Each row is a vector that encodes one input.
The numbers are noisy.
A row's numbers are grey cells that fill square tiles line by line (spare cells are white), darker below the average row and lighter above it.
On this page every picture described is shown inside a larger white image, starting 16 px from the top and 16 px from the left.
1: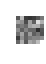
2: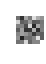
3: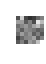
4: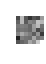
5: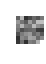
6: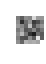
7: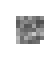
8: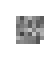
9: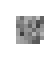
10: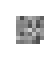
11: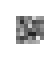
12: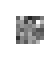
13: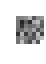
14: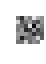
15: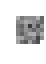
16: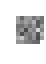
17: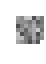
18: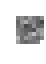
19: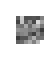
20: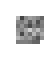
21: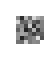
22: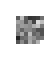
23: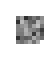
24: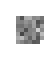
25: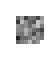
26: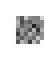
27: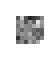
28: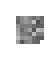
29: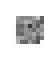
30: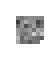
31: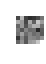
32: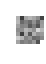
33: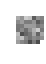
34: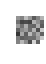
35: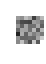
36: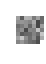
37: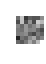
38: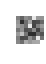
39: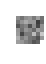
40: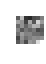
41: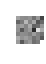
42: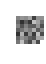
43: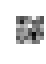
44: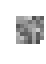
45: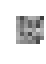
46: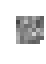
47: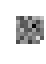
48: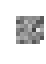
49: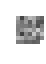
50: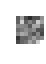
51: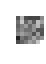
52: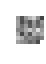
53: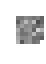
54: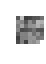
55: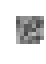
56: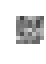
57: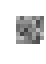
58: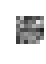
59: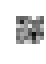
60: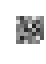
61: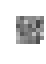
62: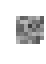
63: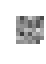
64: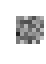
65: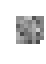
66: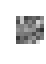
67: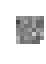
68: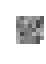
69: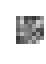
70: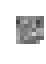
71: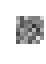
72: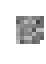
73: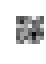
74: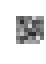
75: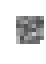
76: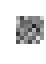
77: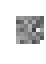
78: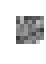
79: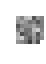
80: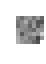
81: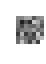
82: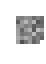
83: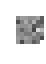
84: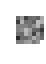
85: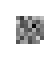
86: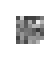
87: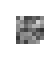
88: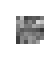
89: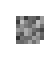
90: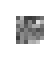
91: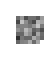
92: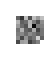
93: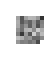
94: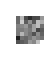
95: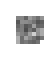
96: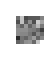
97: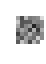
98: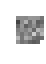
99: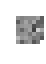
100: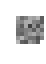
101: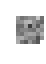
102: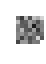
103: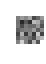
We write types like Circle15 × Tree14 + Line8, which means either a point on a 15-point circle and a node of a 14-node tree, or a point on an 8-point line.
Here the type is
Line6 + Line7 + Tree10.
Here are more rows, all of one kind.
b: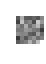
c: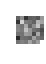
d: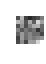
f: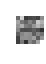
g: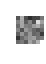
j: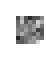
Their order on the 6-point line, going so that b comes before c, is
f, d, g, j, b, c.
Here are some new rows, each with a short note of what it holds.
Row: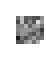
a point on a 6-point line
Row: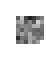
a point on a 6-point line
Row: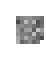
a node of a 10-node tree
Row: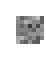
a node of a 10-node tree
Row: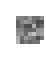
a node of a 10-node tree
